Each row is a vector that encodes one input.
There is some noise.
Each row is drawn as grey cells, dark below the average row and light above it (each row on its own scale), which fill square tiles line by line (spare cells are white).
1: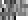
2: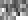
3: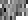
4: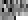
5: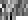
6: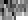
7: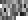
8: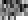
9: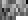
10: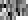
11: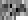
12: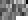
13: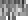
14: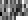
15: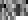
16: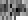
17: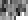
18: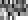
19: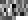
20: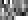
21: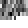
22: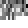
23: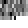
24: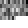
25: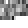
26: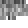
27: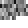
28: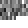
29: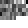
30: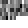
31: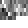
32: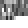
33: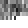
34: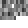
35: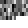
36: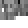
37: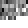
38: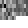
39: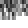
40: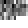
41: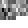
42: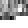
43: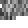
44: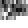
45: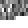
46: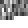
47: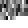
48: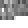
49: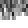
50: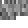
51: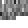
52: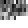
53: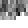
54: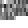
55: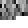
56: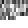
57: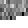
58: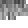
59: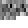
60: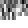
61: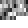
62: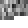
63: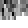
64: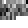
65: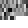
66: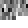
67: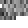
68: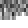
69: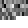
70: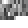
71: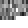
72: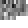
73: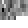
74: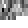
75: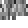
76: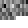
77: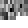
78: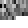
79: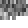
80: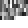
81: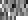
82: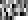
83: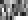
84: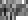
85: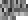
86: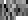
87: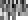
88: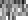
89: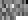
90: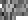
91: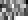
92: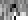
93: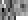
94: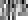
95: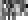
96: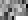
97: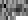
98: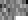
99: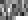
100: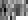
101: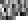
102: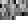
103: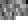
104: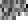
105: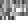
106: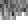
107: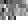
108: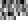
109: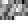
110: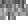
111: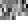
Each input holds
one of 11 labels, together with either a point on a 5-point circle and a true/false value, or a fixed value.
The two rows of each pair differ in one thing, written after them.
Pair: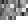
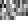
the place on the 5-point circle
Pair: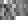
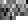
the place on the 5-point circle
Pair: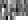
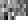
the place on the 5-point circle
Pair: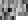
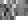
the label
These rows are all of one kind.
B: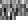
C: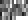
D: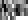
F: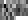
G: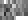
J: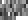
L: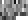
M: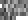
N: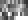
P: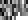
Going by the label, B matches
F, G and J.
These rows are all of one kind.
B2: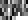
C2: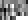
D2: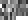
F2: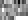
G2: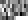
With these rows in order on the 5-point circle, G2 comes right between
B2 and C2.
